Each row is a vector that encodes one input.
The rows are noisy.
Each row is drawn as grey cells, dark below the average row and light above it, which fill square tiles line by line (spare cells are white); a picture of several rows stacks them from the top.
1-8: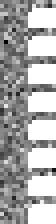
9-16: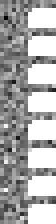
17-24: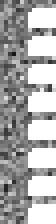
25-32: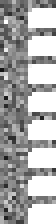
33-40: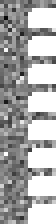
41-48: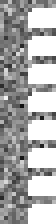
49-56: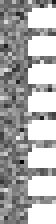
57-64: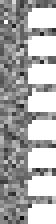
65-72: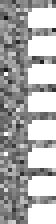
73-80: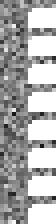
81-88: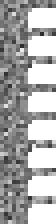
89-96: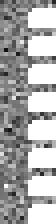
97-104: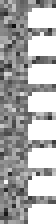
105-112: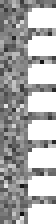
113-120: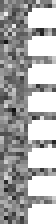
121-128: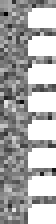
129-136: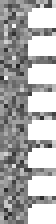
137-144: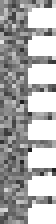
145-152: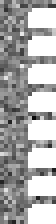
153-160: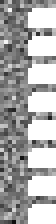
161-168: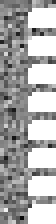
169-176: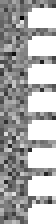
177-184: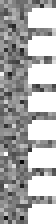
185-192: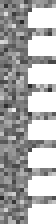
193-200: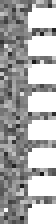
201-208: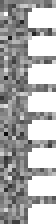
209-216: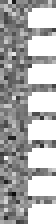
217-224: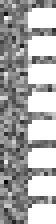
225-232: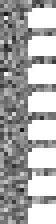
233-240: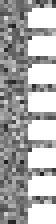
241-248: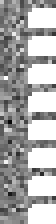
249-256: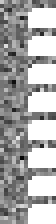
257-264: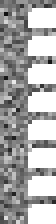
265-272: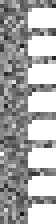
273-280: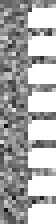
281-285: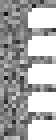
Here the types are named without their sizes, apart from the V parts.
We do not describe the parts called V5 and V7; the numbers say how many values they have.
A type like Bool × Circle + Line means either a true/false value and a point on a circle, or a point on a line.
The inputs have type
(Circle + Unit) × Line × V5 × V7.
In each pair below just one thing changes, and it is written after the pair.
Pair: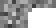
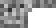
the value of V7
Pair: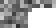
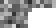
the place on the circle
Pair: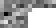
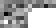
the place on the circle
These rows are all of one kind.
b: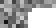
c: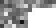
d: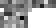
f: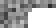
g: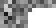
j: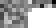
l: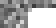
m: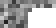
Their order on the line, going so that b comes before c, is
d, j, l, f, g, b, m, c.
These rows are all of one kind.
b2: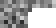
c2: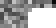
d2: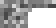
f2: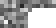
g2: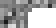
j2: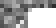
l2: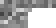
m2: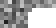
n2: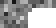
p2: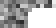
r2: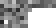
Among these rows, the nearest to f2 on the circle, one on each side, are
l2 and r2.
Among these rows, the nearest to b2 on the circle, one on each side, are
d2 and g2.
